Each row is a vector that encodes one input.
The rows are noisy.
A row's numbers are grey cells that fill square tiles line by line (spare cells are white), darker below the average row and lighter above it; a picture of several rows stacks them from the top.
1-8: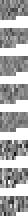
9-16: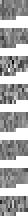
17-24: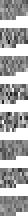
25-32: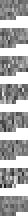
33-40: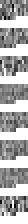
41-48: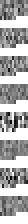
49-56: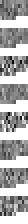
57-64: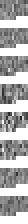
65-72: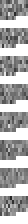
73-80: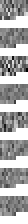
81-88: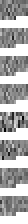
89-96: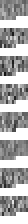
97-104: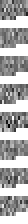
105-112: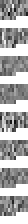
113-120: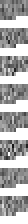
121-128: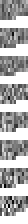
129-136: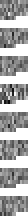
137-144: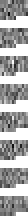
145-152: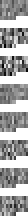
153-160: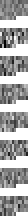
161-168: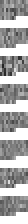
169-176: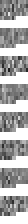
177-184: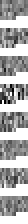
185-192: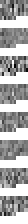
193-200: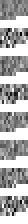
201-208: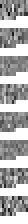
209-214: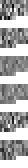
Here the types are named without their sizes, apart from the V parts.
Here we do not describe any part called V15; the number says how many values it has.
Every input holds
a point on a line, together with either three true/false values, or a value of V15.
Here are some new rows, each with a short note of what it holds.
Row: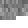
a point on a line and three true/false values
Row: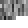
a point on a line and a value of V15
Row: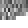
a point on a line and three true/false values
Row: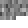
a point on a line and three true/false values
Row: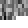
a point on a line and a value of V15
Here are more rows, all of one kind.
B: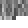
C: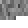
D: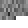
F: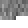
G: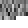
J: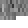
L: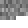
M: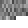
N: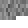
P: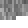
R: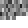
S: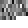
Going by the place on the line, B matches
D, F, J and N.
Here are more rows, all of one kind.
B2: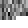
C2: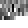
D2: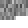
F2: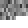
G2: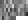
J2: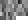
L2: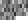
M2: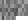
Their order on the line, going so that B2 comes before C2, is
J2, D2, F2, B2, L2, M2, G2, C2.
